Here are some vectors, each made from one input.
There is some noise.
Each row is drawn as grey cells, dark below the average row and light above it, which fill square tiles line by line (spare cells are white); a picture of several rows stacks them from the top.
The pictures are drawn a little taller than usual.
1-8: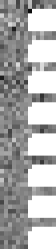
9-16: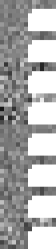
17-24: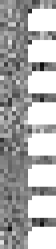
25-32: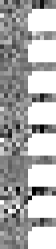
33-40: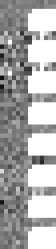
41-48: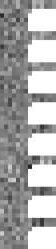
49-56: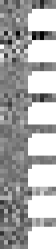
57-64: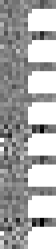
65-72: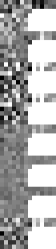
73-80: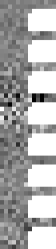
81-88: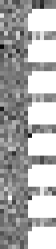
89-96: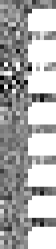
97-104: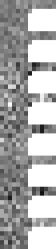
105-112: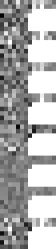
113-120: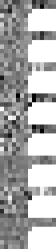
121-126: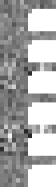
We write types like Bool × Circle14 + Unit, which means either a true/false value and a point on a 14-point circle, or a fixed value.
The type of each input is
Bool × Bool × Bool × (Circle9 + Unit) + Label5.
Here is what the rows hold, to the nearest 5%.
About 20% of them hold one of 5 labels. The rest hold three true/false values, together with either a point on a 9-point circle, or a fixed value.
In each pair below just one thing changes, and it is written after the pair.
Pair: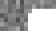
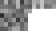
one of the three true/false values
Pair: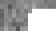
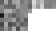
one of the three true/false values
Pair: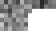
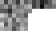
the place on the 9-point circle
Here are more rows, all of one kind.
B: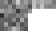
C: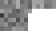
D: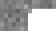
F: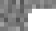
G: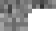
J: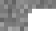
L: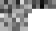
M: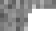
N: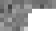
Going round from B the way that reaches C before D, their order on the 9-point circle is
B, J, L, M, N, G, F, C, D.
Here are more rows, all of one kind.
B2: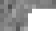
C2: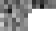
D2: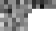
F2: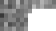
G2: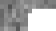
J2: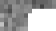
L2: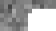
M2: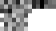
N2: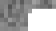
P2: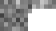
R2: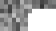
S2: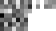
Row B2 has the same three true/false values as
C2, F2, L2 and P2.
